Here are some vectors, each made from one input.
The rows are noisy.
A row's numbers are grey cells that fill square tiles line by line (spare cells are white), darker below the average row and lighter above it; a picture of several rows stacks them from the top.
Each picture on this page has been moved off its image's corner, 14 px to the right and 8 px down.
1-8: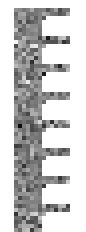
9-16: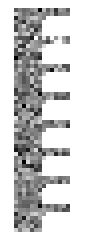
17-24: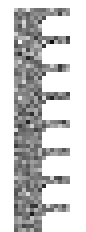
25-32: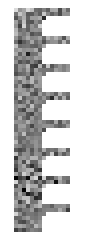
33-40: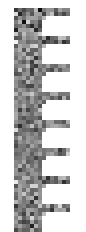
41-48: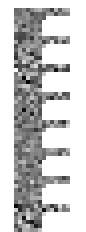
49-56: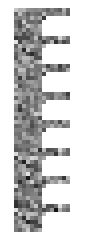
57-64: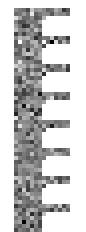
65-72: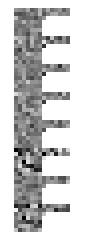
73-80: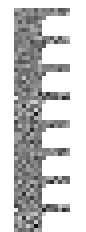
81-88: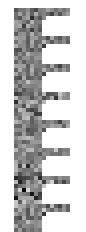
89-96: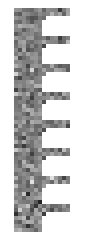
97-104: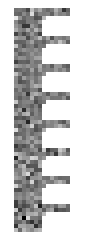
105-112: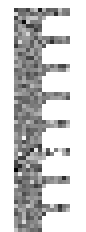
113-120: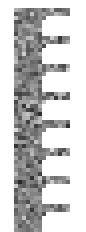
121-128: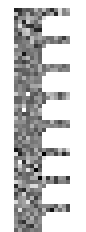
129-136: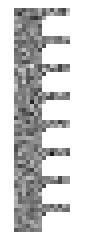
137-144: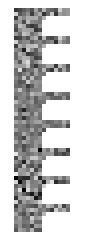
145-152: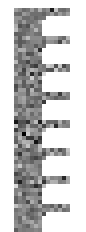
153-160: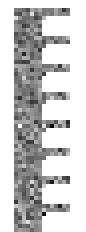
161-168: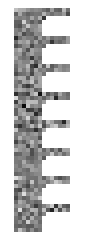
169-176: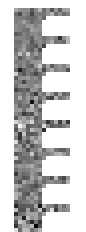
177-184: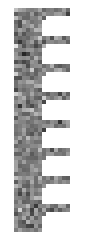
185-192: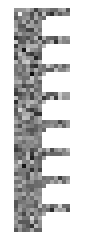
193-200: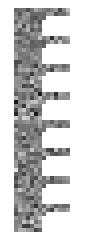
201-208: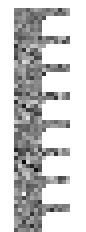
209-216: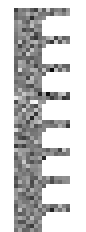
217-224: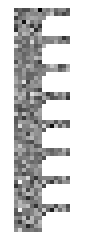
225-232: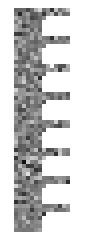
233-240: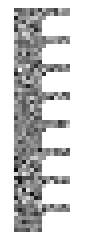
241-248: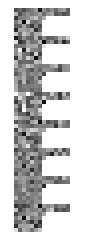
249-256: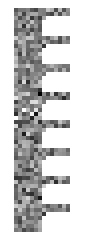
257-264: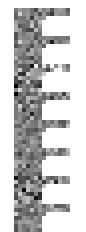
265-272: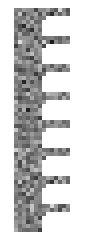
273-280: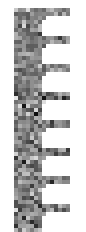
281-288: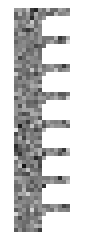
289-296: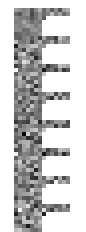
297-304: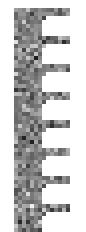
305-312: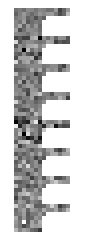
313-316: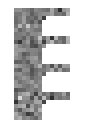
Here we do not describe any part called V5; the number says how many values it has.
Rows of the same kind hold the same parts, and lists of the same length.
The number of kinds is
8.
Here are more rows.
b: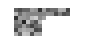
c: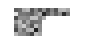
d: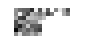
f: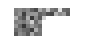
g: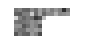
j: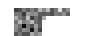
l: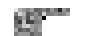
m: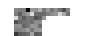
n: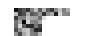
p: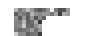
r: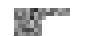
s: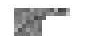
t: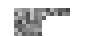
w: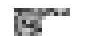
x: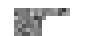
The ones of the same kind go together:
b, w
c
d
f, j, r
g, s, t, x
l, m
n
p

